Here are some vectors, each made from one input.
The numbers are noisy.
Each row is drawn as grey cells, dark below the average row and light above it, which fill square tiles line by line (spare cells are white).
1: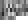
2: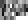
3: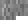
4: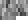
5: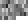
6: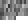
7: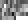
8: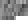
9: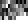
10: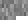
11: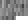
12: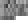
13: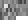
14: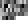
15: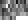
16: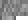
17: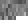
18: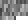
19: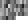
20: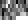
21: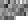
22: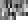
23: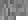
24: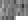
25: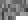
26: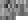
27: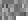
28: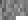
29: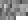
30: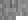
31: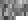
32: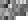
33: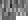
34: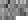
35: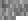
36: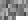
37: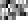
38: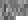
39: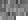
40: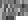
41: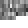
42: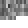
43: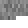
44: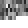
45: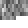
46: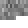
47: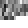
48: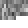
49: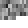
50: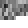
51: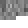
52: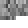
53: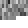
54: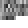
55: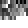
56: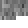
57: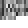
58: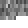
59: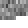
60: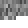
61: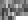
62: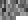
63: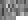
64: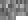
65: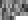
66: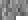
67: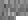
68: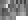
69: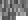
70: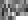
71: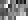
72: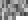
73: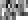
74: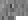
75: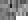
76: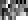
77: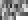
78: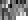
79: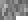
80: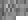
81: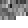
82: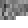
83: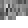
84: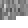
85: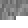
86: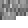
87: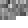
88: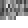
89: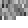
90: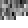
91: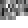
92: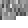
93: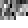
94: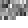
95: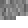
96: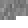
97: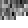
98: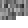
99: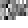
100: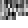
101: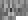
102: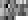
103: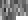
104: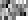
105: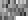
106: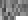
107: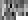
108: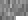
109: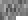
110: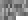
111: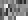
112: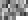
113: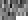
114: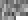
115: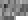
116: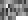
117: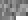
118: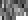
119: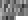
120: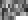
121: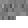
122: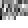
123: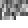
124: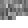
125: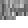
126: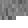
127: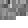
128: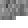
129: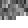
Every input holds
a point on an 8-point circle, a node of a 12-node tree and a true/false value.
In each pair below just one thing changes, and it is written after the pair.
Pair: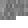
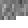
the place on the 8-point circle
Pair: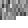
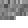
the place on the 8-point circle
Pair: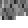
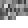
the node of the tree
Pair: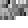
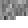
the true/false value
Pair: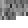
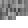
the place on the 8-point circle
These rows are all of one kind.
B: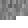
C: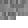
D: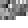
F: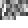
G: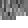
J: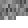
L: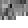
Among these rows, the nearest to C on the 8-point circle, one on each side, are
F and J.
